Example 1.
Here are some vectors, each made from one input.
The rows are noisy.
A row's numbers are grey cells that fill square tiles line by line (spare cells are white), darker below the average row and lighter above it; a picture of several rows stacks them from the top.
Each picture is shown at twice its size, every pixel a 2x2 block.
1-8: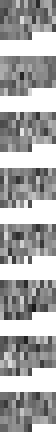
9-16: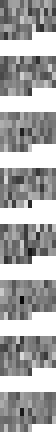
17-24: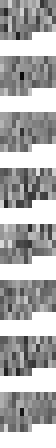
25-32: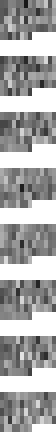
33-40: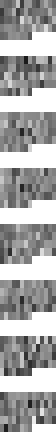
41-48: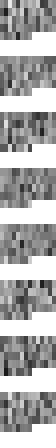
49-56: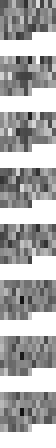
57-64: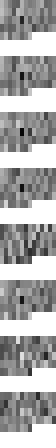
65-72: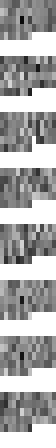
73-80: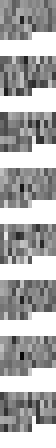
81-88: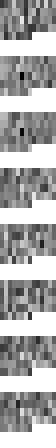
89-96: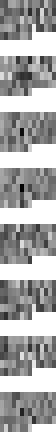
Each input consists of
a point on a 9-point circle.
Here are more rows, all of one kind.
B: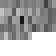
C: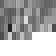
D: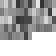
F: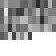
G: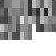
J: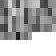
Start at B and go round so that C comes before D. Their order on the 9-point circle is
B, C, F, G, J, D.
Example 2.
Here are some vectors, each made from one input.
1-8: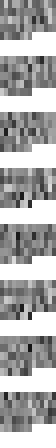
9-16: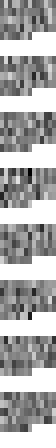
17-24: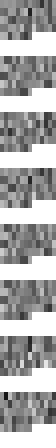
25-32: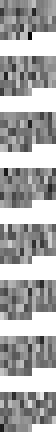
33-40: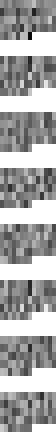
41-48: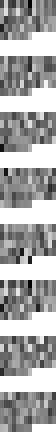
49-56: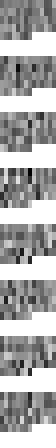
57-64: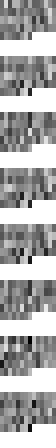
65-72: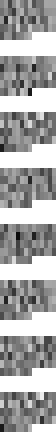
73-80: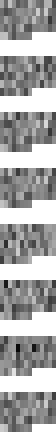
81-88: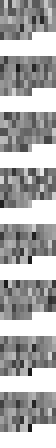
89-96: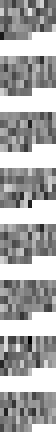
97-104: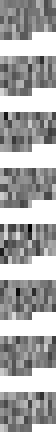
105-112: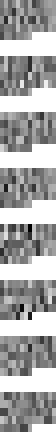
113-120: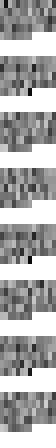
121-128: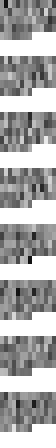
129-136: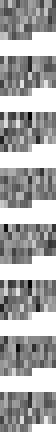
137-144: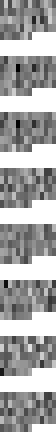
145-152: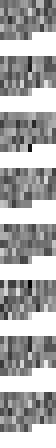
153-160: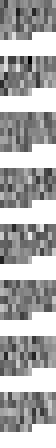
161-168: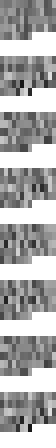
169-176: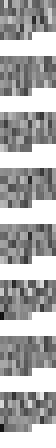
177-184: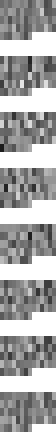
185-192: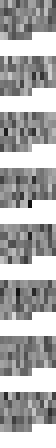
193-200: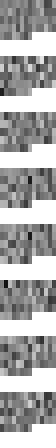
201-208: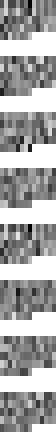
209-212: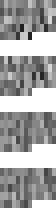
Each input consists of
a node of a 15-node tree.
